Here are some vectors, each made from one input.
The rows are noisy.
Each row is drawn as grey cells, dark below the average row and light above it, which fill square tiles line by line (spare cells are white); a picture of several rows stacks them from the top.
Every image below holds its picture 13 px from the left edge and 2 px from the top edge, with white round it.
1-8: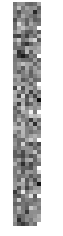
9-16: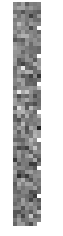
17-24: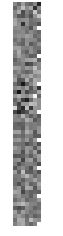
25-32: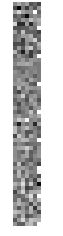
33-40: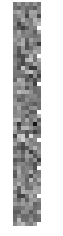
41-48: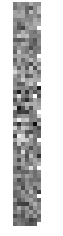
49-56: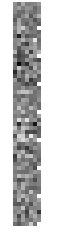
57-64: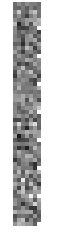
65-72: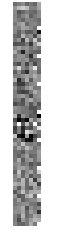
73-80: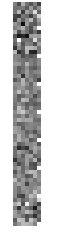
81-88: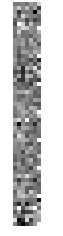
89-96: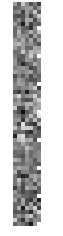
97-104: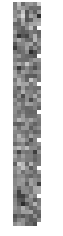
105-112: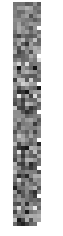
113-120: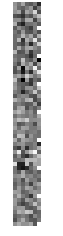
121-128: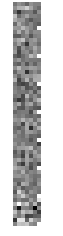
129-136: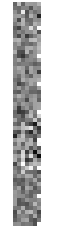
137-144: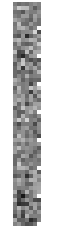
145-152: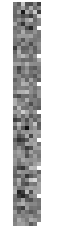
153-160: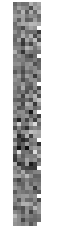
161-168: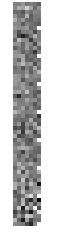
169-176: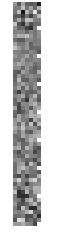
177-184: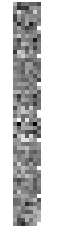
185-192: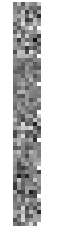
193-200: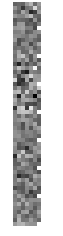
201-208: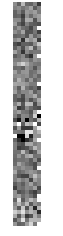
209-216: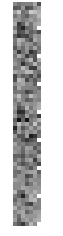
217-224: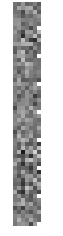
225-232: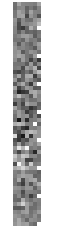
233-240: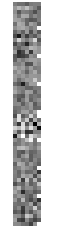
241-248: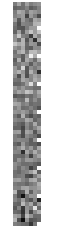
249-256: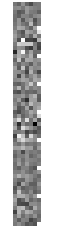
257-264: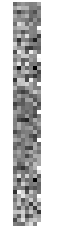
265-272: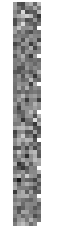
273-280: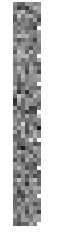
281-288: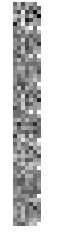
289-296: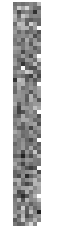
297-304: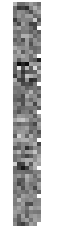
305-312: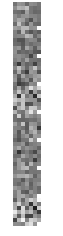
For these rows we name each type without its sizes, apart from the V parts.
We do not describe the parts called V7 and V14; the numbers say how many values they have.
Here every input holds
either a point on a line, or a true/false value and a value of V7, or a value of V14.
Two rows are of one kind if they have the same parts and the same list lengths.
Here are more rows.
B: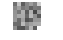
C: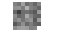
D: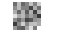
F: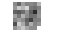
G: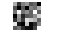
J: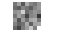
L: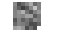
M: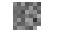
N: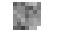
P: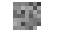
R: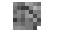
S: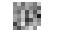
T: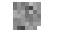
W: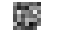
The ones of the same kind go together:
B, D, J, N, S, T
C, F, M, P
G, L, R, W

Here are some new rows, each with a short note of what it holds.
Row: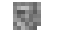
a value of V14
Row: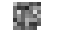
a true/false value and a value of V7
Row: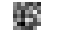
a value of V14
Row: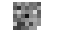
a point on a line
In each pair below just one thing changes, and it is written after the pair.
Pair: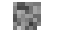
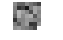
the value of V7
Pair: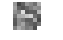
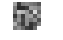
the true/false value
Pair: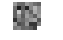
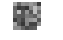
the true/false value
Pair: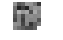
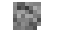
the true/false value
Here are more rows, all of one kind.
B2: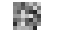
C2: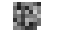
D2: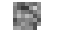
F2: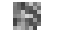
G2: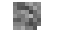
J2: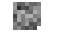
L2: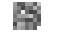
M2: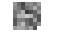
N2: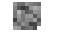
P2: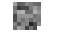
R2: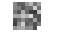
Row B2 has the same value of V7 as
C2, F2, G2 and R2.
